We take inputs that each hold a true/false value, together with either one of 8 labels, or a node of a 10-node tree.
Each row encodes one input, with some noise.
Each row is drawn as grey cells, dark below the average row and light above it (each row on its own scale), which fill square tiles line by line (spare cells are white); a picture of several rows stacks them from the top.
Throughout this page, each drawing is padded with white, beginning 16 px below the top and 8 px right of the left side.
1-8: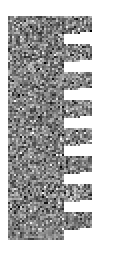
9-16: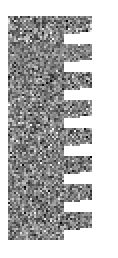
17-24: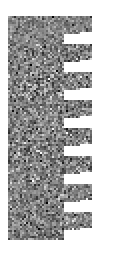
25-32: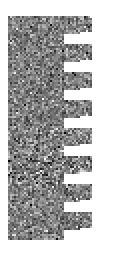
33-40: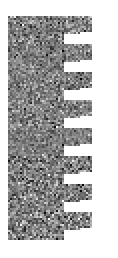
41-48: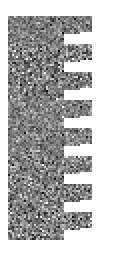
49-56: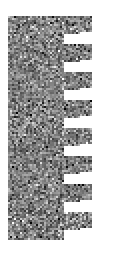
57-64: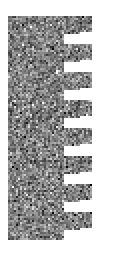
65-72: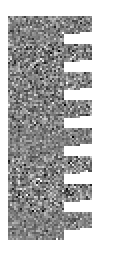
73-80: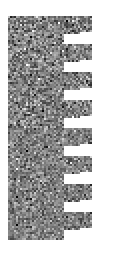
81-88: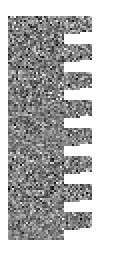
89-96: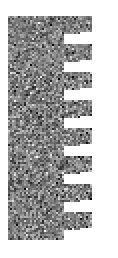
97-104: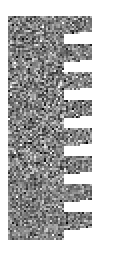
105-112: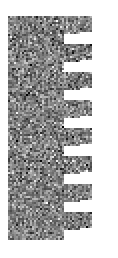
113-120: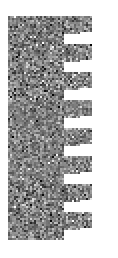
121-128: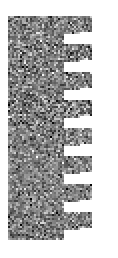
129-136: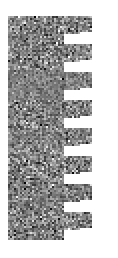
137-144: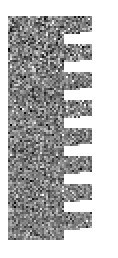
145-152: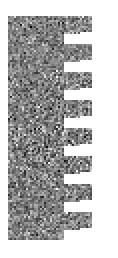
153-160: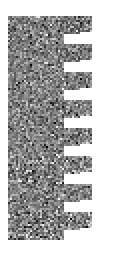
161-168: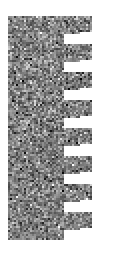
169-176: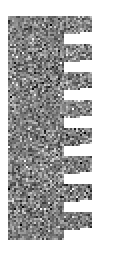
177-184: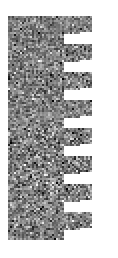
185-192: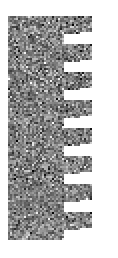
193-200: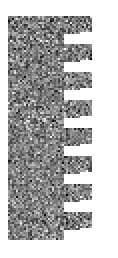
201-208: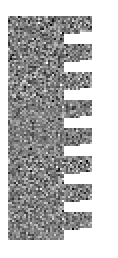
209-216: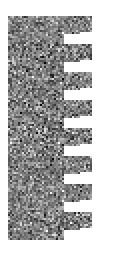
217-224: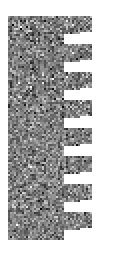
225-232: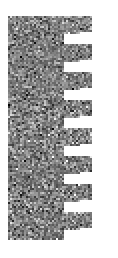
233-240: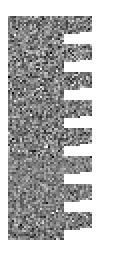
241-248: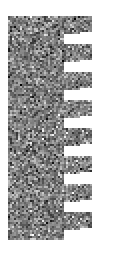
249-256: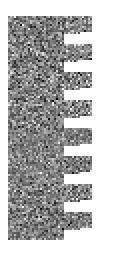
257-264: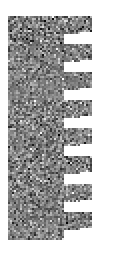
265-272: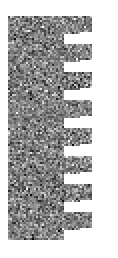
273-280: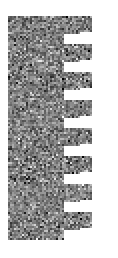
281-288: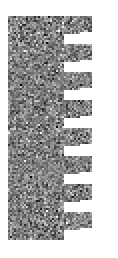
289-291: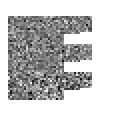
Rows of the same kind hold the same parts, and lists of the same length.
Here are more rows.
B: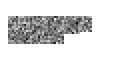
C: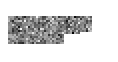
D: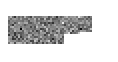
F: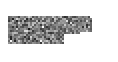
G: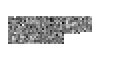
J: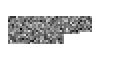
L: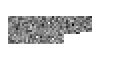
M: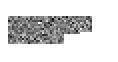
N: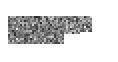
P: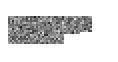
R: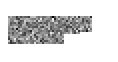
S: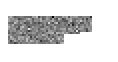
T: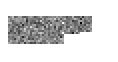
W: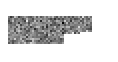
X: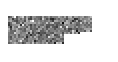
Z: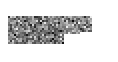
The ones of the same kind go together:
B, D, F, G, J, M, N, P, W, X, Z
C, L, R, S, T

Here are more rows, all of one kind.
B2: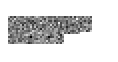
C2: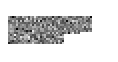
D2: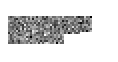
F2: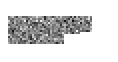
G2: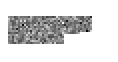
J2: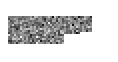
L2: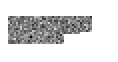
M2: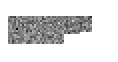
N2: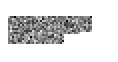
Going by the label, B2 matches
F2, L2 and N2.
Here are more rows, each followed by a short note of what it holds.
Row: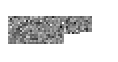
one of 8 labels and a true/false value
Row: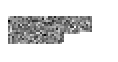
a node of a 10-node tree and a true/false value
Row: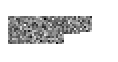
one of 8 labels and a true/false value
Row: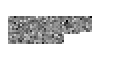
one of 8 labels and a true/false value
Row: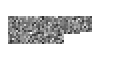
one of 8 labels and a true/false value
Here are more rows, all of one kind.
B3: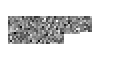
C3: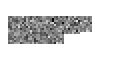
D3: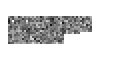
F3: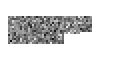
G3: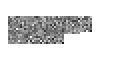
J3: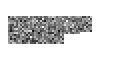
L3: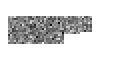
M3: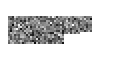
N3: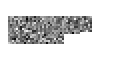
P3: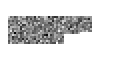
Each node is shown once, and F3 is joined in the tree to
B3 and J3.
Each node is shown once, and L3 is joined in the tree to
D3.
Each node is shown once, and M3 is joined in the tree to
J3.
